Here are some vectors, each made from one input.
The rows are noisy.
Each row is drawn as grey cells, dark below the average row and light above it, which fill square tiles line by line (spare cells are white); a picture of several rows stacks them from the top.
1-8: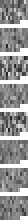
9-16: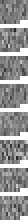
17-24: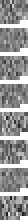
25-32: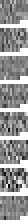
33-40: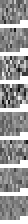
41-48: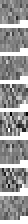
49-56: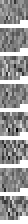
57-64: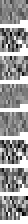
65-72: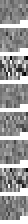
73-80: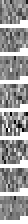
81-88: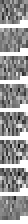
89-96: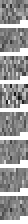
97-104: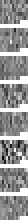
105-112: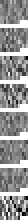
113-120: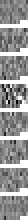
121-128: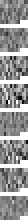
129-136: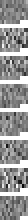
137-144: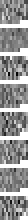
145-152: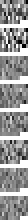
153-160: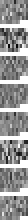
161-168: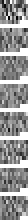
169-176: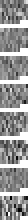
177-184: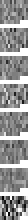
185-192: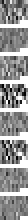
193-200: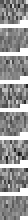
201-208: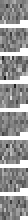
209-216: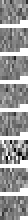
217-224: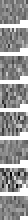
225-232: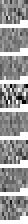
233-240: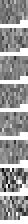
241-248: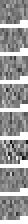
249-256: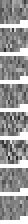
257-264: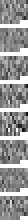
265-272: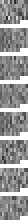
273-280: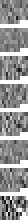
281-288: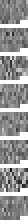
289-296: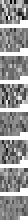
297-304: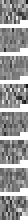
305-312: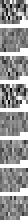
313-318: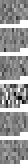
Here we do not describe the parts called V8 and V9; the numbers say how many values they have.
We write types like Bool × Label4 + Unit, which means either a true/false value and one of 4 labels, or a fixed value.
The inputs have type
(Bool × Bool × Bool × Bool + Line10 × V8) × V9.
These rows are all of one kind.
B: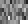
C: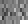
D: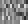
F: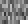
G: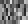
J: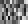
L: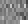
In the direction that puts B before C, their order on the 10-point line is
L, J, G, B, D, F, C.
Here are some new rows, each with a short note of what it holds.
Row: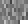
four true/false values and a value of V9
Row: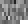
four true/false values and a value of V9
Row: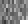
a point on a 10-point line, a value of V8 and a value of V9
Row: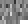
four true/false values and a value of V9
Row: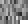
four true/false values and a value of V9
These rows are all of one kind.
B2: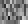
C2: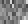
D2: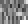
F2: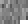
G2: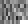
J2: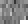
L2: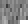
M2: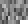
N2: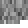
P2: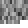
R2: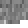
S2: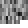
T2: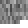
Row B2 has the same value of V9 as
S2 and T2.
